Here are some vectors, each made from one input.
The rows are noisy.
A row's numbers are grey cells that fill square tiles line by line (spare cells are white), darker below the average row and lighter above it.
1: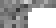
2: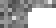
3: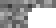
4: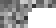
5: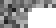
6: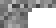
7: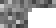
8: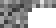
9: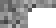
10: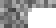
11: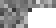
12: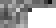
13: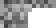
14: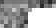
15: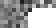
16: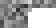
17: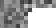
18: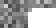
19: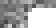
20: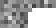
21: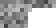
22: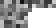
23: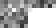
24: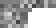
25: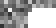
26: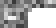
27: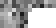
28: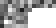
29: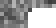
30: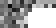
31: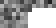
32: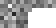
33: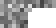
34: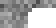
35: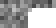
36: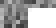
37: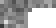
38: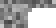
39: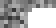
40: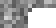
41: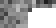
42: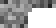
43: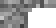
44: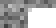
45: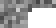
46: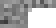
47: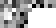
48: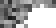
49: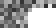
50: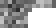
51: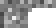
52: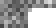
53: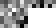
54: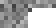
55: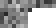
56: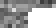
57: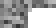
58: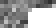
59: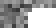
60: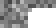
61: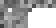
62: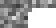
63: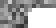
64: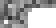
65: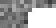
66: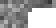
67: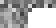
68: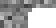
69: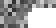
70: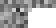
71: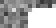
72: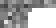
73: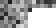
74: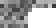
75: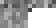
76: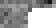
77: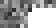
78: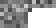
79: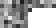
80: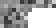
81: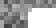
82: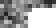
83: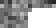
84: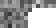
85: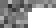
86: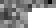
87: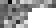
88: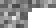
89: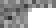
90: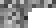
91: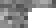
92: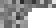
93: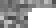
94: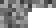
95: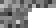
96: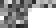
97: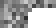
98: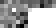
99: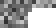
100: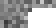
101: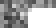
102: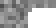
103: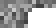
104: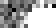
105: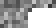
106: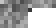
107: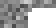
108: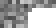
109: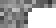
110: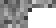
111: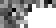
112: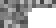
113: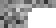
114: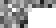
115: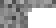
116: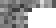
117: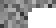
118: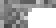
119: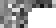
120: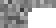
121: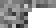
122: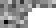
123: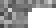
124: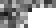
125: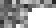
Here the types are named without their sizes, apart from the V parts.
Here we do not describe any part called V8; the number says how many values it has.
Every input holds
a value of V8, together with either a point on a circle, or a node of a tree.
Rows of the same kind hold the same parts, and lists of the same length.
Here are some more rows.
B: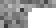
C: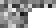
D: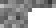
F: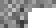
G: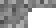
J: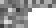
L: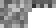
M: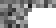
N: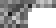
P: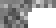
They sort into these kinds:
B, D, F, L, M, P
C, G, J, N

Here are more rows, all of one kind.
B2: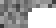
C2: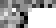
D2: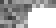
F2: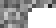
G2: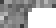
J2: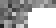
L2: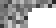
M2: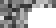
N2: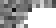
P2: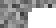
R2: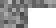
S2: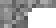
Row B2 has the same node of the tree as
C2, F2, L2 and P2.
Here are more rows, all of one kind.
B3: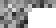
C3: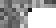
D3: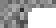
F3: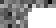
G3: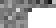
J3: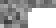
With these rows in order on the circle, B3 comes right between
D3 and J3.
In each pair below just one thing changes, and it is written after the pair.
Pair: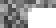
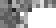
the place on the circle
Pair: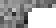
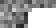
the value of V8
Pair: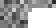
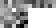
the place on the circle
